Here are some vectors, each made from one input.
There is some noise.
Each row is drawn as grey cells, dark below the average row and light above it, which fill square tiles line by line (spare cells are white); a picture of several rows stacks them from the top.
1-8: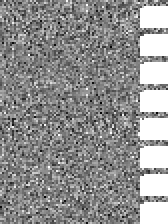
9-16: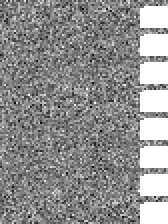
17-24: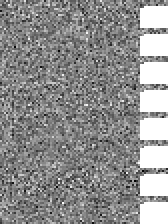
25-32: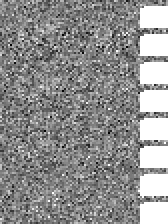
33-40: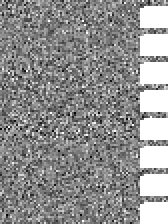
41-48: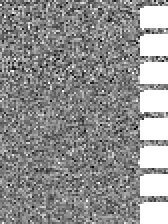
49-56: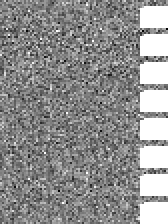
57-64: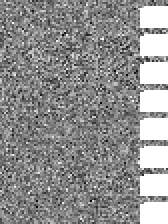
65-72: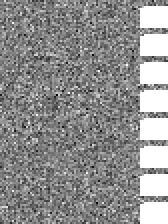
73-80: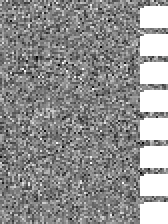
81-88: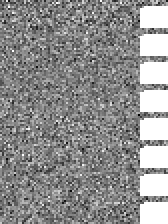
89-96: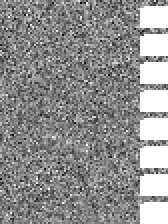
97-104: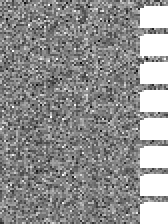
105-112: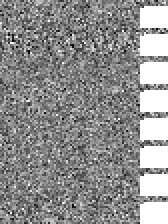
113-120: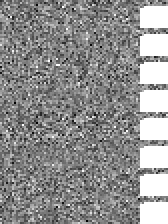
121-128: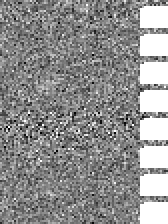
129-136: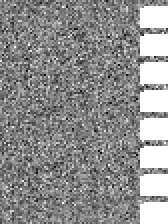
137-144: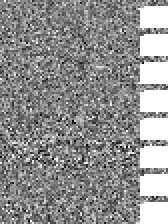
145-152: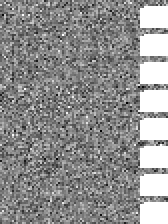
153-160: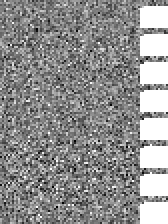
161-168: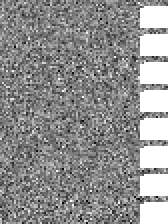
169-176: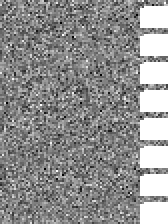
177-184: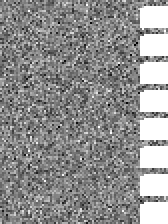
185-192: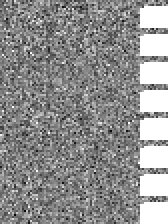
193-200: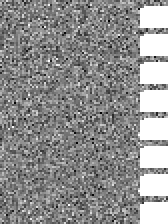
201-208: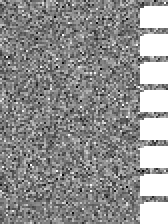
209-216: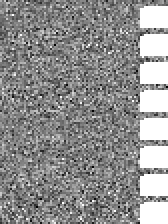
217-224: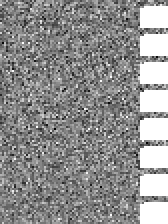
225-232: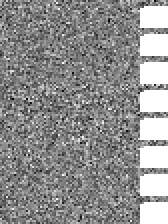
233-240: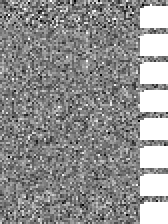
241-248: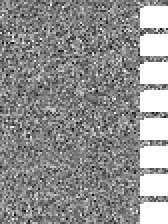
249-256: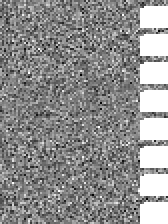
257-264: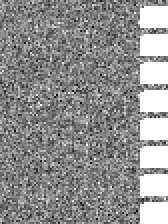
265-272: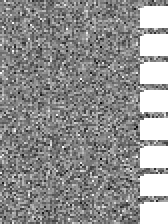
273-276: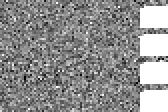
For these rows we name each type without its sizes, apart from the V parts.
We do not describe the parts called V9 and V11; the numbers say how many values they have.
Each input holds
either a value of V9 and a value of V11, or a list of points on a line.
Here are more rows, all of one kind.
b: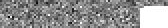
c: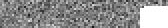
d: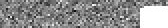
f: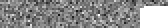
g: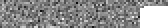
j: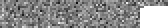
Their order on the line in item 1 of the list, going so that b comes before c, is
f, b, d, c, g, j.
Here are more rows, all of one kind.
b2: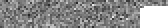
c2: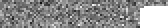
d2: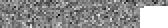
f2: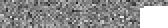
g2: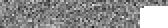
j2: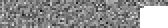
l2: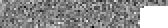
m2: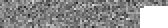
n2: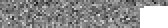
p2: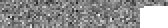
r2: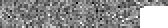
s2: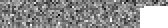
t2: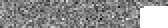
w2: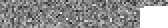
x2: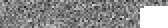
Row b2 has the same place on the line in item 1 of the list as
g2, l2, m2 and x2.
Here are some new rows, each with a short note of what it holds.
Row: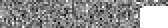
a list of one item
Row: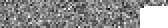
a value of V9 and a value of V11
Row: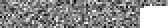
the empty list
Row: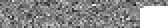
a list of two items
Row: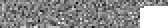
a list of two items
